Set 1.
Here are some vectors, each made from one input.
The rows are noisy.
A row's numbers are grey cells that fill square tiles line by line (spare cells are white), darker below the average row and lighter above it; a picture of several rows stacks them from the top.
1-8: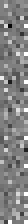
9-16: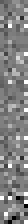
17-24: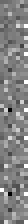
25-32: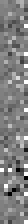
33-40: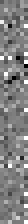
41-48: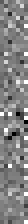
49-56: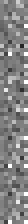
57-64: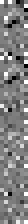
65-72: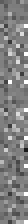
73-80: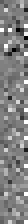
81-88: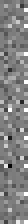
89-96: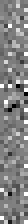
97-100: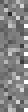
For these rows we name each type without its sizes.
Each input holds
either a fixed value, or four true/false values.
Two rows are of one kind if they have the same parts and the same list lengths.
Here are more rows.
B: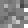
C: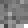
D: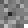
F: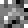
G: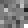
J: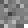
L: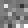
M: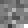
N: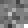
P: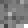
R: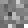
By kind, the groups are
B, C, D, G, J, L, M, N, P, R
F

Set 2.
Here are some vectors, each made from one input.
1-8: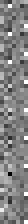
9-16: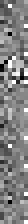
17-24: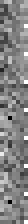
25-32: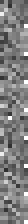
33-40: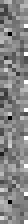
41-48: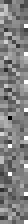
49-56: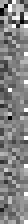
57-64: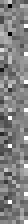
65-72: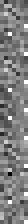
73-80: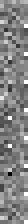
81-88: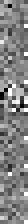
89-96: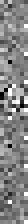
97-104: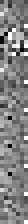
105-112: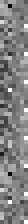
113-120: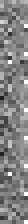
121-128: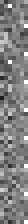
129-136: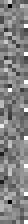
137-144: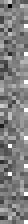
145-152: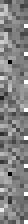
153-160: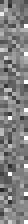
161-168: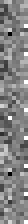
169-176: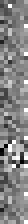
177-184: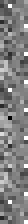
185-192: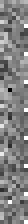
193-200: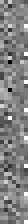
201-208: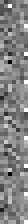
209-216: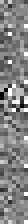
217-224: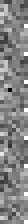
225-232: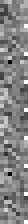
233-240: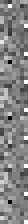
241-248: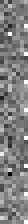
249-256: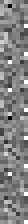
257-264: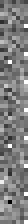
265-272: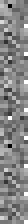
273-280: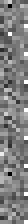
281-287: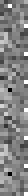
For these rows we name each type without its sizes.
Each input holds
either a fixed value, or four true/false values.
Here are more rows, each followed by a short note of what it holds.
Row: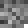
four true/false values
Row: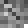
four true/false values
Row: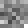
four true/false values
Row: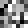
a fixed value
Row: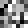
a fixed value
